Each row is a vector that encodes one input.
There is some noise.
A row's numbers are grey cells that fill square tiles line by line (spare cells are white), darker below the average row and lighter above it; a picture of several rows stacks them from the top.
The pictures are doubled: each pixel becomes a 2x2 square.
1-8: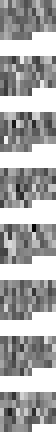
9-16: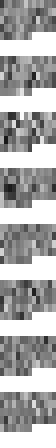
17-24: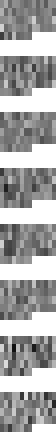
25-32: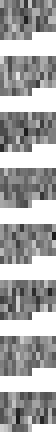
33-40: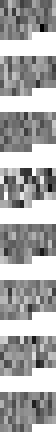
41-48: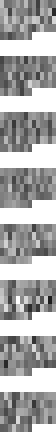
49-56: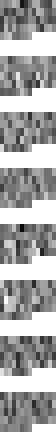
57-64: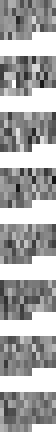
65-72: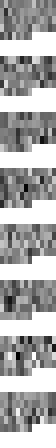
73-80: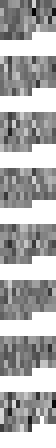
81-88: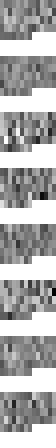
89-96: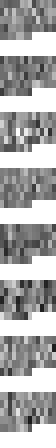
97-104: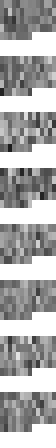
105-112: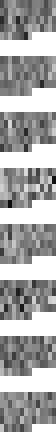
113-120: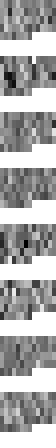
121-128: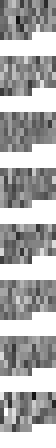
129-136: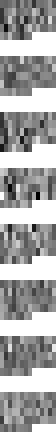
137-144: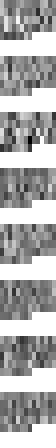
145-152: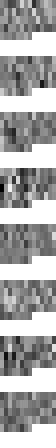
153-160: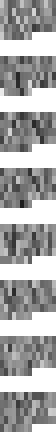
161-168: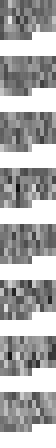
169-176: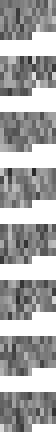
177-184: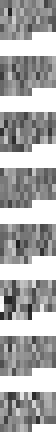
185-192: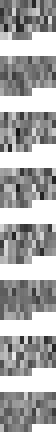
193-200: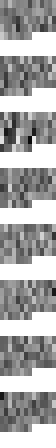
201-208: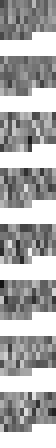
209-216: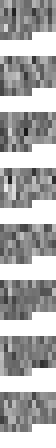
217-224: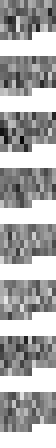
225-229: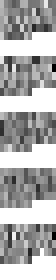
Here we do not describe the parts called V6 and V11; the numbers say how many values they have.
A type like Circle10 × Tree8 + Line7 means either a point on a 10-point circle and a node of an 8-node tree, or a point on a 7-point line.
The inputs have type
(Label5 × V6 × V11 + Unit) × Tree12.
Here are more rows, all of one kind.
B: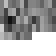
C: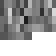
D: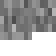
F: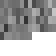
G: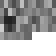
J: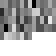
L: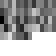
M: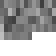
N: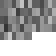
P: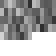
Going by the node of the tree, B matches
L and P.
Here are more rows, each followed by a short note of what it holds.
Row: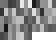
a node of a 12-node tree
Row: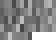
one of 5 labels, a node of a 12-node tree, a value of V6 and a value of V11
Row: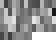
a node of a 12-node tree
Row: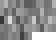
one of 5 labels, a node of a 12-node tree, a value of V6 and a value of V11
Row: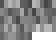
one of 5 labels, a node of a 12-node tree, a value of V6 and a value of V11
